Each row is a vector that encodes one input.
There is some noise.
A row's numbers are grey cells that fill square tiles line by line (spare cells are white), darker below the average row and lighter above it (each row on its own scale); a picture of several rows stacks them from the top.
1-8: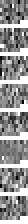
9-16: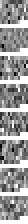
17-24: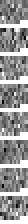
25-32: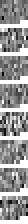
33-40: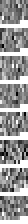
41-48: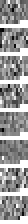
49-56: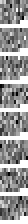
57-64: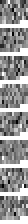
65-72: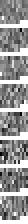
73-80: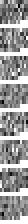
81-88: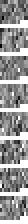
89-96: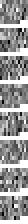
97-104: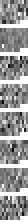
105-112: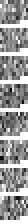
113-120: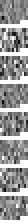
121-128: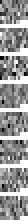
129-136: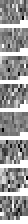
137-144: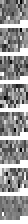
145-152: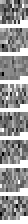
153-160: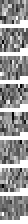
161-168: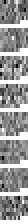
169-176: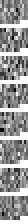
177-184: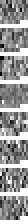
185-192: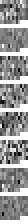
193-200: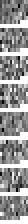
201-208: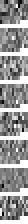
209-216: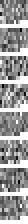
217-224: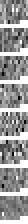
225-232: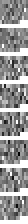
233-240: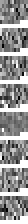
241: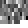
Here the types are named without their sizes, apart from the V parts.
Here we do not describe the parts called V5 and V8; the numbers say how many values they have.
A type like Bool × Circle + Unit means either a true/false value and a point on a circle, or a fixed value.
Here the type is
Line × (Line + V8) × V5.
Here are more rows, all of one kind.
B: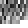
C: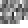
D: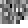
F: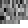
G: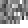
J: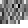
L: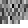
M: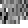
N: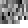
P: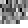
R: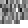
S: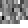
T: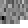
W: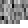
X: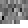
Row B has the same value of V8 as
P, R, S and X.
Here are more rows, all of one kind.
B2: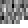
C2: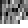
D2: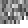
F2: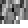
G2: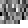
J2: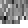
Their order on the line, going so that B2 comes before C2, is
J2, B2, F2, G2, C2, D2.
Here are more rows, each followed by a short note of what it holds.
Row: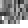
a point on each of two lines and a value of V5
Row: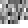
a point on each of two lines and a value of V5
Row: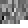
a point on a line, a value of V5 and a value of V8
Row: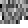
a point on each of two lines and a value of V5
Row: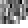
a point on a line, a value of V5 and a value of V8
